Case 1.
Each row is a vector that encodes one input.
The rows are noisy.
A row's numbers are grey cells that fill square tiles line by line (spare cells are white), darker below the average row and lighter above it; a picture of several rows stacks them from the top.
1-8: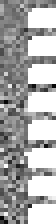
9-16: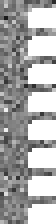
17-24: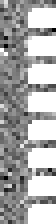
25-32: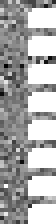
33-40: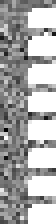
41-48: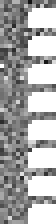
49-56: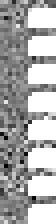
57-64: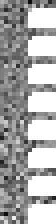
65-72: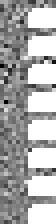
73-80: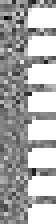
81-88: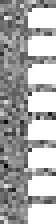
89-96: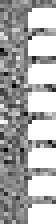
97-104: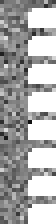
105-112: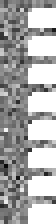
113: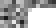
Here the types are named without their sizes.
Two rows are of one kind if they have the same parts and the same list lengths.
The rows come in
4 kinds.
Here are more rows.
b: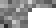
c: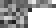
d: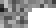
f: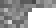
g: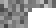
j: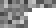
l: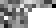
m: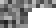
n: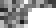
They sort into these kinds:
b, j
c, g, l
d, f, n
m

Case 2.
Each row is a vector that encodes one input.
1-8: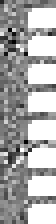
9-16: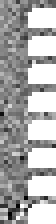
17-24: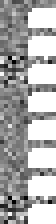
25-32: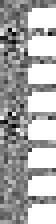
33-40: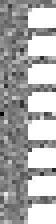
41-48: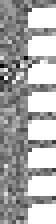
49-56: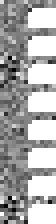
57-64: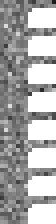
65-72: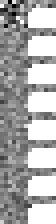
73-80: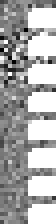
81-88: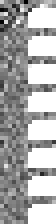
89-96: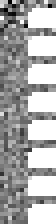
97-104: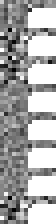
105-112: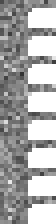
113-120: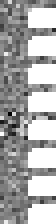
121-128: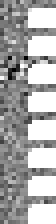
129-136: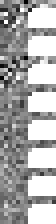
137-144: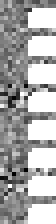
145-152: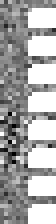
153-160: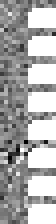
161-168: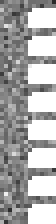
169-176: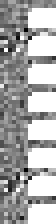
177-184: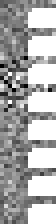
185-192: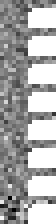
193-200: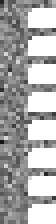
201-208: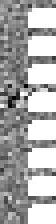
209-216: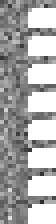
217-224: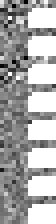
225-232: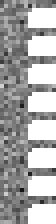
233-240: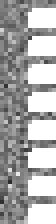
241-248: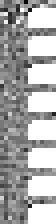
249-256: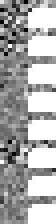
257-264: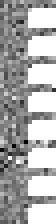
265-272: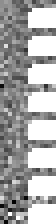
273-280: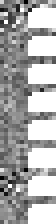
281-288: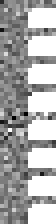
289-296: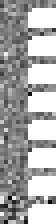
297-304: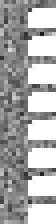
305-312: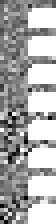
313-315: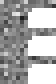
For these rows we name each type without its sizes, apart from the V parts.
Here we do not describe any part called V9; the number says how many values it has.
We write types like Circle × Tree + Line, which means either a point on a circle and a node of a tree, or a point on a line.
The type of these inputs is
Bool × Bool × Bool × Bool × Bool × V9 + Circle.
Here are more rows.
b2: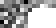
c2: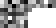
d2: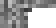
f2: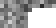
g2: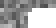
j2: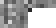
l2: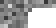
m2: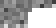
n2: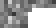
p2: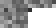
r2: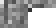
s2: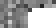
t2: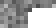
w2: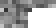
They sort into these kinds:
b2, c2
d2, f2, g2, j2, l2, m2, n2, p2, r2, s2, t2, w2

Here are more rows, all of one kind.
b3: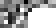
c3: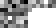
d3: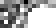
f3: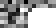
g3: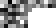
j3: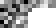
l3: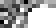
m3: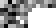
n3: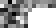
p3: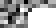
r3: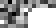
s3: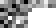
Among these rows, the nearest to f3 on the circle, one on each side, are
p3 and r3.
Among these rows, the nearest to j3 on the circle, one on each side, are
l3 and s3.
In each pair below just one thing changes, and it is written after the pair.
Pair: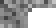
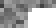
the value of V9
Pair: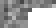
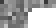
the value of V9
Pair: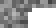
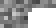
one of the five true/false values
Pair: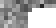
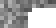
one of the five true/false values
